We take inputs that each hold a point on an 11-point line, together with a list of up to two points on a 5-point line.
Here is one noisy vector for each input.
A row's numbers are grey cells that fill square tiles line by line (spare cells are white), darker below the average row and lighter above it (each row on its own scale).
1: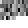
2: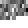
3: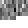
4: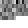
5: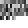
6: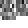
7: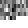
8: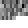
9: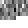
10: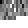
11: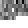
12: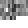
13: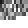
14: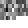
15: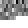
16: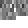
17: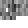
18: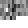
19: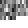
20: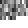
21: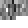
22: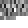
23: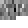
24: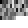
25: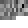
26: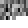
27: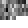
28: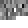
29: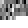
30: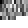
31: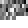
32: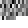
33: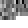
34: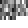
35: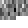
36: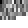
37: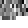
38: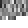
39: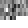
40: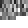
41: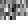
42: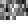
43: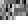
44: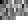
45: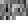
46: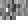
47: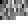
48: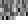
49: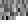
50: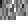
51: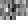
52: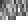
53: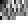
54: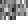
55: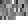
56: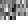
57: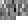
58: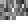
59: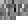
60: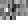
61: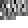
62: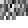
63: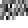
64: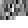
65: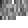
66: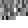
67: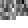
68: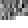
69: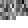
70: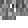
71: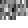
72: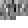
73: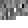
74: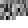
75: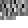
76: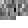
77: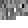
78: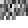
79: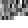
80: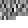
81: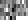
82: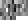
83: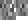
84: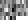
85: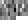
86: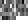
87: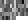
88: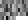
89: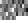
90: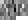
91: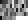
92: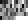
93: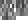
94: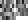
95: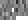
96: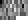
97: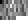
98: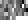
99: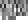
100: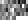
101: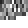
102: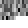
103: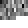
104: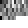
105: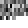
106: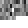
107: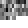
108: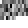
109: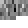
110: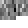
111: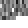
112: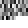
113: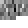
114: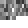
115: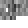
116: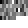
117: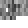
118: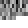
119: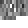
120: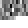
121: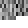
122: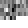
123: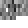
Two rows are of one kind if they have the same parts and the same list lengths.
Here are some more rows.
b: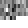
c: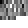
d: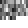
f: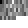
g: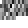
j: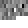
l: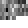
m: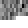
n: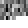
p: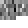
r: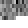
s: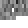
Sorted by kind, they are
b, d, p
c, f, l, r, s
g, j, m, n

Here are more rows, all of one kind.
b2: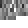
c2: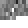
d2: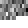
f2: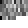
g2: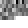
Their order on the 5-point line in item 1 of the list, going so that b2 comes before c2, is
d2, f2, b2, g2, c2.
